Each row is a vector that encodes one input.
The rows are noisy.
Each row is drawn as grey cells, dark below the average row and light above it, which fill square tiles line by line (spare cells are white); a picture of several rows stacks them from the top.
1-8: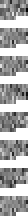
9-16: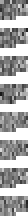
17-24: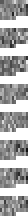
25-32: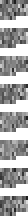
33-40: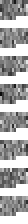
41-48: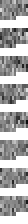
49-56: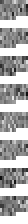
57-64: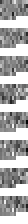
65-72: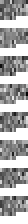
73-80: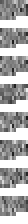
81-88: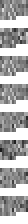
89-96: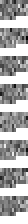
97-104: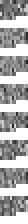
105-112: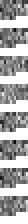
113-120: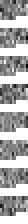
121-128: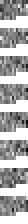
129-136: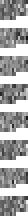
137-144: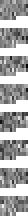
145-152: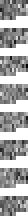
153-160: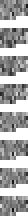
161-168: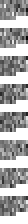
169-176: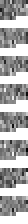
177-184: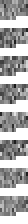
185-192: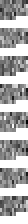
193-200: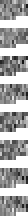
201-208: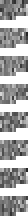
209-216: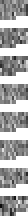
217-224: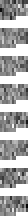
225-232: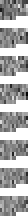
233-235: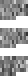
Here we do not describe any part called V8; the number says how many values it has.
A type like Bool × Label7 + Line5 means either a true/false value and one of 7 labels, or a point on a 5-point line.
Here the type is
Line7 + List2(Line5) + V8 × V8.
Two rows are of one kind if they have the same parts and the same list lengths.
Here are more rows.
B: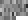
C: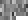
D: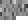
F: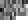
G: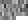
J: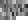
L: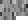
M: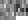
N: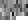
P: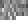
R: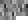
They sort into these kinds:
B, C, D, L
F
G, J, N, R
M
P

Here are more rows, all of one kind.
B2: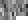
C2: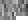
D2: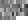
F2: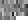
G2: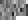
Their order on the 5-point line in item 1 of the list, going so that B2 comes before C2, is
G2, D2, F2, B2, C2.
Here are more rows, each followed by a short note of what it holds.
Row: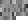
a list of one item
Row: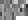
a list of two items
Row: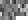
two values of V8
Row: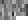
a list of two items
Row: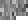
a list of one item
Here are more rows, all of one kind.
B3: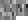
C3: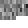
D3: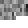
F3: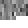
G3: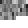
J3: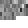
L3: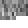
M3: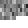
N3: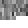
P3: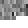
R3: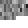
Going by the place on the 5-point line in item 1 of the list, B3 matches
C3, J3, M3 and R3.
